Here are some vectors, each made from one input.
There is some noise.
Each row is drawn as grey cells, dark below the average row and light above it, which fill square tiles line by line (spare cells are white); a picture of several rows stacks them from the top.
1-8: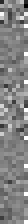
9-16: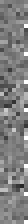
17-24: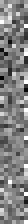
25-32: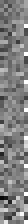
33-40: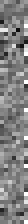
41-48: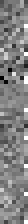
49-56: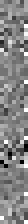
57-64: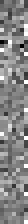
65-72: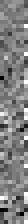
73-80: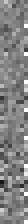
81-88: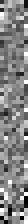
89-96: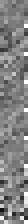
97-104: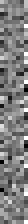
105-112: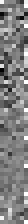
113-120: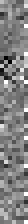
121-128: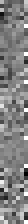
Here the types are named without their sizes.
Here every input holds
a list of points on a line.
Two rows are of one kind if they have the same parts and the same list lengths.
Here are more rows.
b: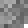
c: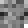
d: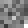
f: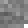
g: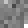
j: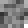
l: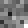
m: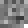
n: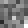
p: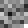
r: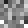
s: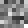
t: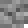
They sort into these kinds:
b, g, r
c, d, j, l, n
f, p, t
m, s

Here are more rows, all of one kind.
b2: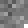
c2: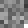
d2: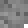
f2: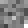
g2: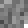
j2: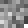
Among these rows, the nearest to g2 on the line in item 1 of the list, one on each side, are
c2 and d2.
